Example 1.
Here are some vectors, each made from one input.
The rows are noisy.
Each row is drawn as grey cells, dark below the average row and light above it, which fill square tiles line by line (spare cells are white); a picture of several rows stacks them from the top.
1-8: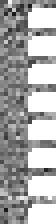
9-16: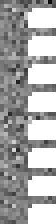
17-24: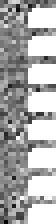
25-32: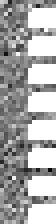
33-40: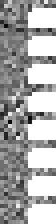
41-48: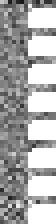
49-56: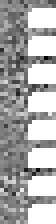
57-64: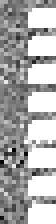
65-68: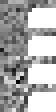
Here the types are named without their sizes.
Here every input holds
either a point on a line, or a node of a tree.
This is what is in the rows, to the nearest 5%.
About 40% of them hold a point on a line. The rest hold a node of a tree.
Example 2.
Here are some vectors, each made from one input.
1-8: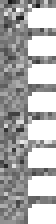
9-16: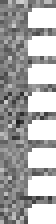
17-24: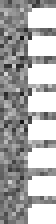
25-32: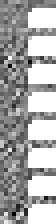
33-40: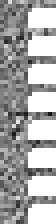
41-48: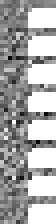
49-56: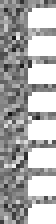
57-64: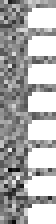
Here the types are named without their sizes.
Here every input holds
either a point on a line, or a node of a tree.
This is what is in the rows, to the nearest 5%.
About 35% of them hold a point on a line. The rest hold a node of a tree.
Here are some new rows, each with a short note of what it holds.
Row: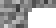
a node of a tree
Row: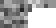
a point on a line
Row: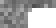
a node of a tree
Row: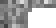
a node of a tree
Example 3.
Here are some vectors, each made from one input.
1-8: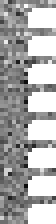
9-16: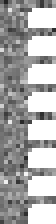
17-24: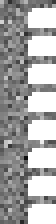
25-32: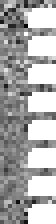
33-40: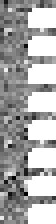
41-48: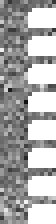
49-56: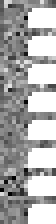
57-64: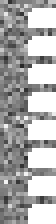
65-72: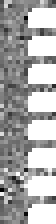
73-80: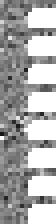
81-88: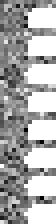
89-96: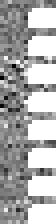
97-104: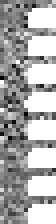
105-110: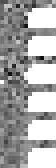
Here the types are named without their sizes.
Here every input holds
a node of a tree and a true/false value.
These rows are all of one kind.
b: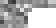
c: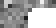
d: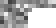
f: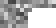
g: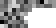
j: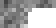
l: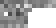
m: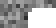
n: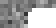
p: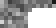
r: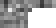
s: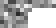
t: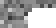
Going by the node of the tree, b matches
d, f and s.
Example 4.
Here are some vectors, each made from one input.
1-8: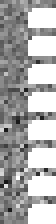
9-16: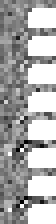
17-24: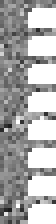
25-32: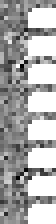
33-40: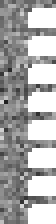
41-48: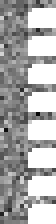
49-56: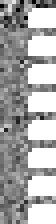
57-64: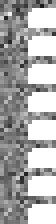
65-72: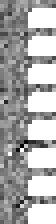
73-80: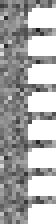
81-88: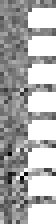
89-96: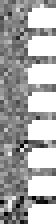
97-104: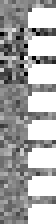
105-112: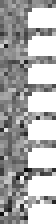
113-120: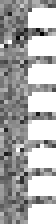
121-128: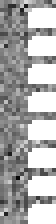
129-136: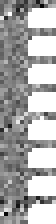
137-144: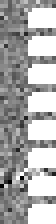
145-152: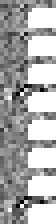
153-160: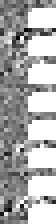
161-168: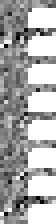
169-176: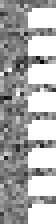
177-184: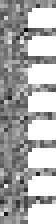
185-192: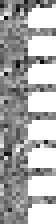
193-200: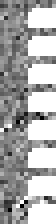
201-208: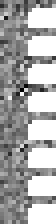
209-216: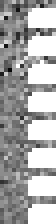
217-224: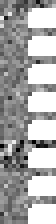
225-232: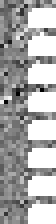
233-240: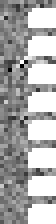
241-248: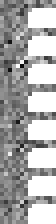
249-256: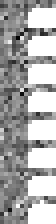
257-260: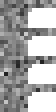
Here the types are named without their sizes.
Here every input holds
a list of points on a circle.
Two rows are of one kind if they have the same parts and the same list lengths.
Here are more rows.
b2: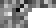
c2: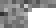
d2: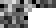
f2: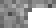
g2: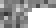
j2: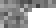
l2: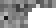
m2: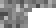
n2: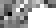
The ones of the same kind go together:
b2, c2, f2, g2, j2, m2, n2
d2
l2

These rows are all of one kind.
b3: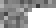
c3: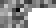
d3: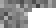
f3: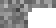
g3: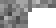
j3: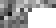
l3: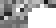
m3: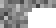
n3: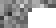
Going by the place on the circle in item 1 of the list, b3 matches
d3 and m3.
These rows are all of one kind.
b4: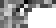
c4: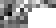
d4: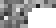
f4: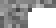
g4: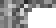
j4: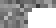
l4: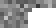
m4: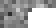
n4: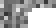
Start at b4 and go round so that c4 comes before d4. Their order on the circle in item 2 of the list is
b4, m4, g4, c4, d4, n4, f4, j4, l4.
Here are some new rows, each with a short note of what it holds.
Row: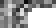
a list of two items
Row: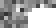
a list of two items
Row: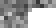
a list of one item
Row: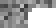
a list of one item
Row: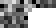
the empty list
